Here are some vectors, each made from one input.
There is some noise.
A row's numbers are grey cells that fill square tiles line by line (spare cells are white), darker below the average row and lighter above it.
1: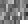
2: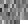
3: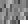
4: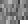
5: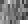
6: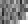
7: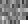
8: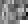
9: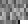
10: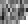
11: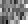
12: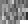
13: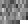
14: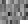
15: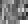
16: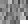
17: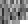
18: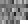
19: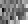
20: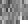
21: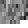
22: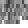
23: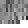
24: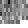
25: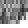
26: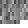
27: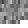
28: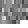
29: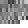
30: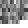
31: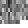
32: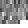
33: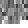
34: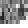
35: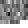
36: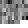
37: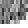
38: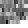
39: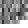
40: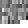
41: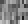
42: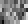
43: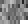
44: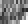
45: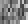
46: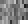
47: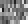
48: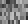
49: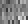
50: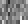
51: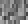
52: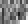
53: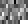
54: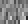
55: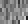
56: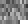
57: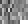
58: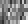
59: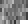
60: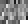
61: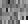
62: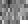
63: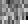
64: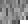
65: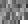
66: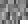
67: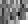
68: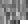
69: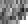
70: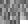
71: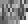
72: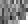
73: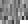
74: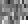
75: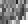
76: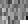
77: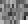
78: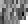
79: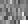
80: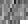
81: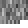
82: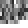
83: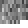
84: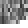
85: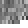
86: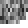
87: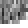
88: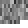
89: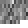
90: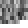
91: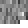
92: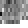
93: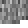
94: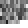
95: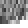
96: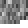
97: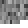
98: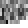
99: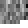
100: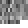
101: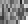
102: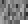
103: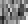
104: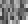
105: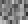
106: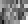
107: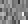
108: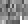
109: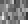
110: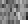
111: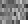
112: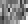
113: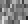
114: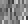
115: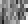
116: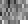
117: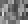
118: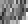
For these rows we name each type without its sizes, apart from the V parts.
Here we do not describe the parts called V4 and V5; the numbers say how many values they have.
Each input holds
either a point on a line and a value of V4, or a true/false value and a value of V5.
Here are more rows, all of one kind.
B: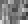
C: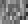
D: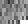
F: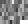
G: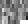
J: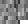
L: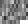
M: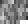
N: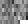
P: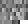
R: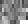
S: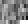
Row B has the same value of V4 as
G, M, R and S.
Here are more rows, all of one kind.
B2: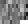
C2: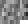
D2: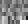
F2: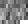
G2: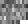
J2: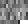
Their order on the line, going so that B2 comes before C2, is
G2, D2, J2, F2, B2, C2.
